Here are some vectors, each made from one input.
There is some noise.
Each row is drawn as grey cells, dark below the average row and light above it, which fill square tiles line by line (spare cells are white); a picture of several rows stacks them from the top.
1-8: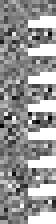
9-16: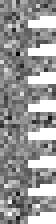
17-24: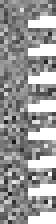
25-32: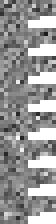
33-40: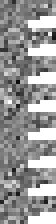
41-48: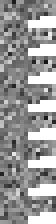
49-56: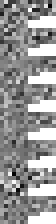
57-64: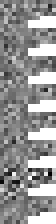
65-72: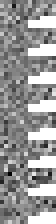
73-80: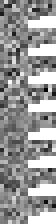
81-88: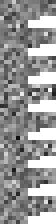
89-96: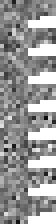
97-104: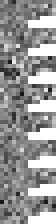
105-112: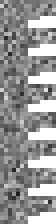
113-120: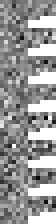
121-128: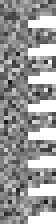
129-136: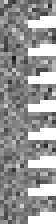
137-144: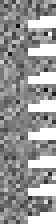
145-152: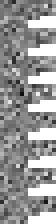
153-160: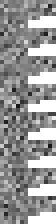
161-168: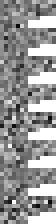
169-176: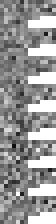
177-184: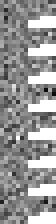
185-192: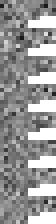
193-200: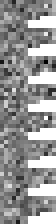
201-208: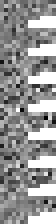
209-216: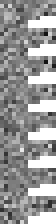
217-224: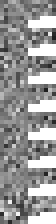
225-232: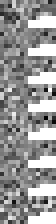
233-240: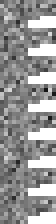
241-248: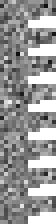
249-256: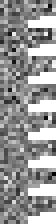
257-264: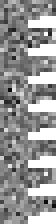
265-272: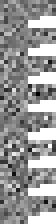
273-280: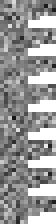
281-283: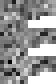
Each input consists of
either a point on a 14-point circle, or a point on a 9-point line, a node of a 10-node tree and a true/false value.
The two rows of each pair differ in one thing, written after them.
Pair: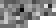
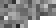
the true/false value
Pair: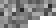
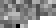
the true/false value
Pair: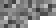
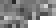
the node of the tree
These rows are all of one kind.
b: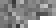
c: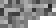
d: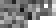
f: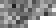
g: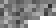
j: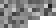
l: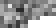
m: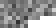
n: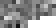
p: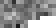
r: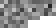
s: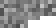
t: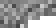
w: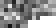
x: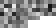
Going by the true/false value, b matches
d, n, p and w.
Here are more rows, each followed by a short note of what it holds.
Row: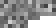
a point on a 14-point circle
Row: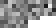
a point on a 14-point circle
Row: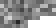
a point on a 9-point line, a node of a 10-node tree and a true/false value
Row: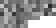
a point on a 9-point line, a node of a 10-node tree and a true/false value
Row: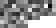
a point on a 9-point line, a node of a 10-node tree and a true/false value
